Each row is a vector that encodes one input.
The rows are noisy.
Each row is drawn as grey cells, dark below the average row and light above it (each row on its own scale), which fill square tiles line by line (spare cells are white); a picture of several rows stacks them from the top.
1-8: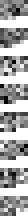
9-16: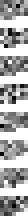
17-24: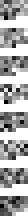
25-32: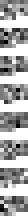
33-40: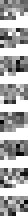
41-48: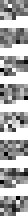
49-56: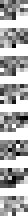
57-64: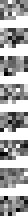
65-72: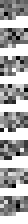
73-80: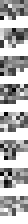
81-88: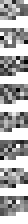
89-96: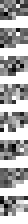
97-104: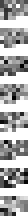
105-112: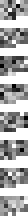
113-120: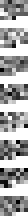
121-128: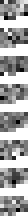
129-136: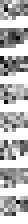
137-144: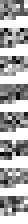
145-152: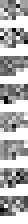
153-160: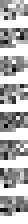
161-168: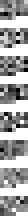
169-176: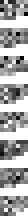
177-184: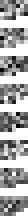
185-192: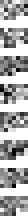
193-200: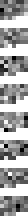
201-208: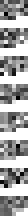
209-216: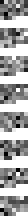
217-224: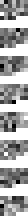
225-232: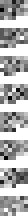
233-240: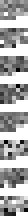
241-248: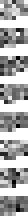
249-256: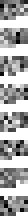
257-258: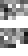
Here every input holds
one of 7 labels, together with either a point on a 15-point circle, or a fixed value.
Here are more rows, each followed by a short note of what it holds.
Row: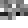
one of 7 labels
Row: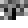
a point on a 15-point circle and one of 7 labels
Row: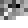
a point on a 15-point circle and one of 7 labels
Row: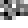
one of 7 labels
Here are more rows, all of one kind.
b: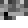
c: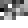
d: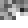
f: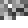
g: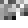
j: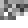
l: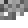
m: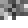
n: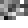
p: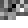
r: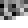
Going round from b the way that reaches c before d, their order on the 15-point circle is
b, g, f, c, p, m, r, l, j, d, n.
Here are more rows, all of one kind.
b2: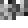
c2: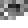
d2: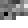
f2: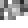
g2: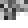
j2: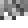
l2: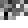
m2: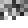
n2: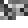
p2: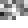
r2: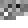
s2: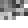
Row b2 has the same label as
c2, j2 and m2.
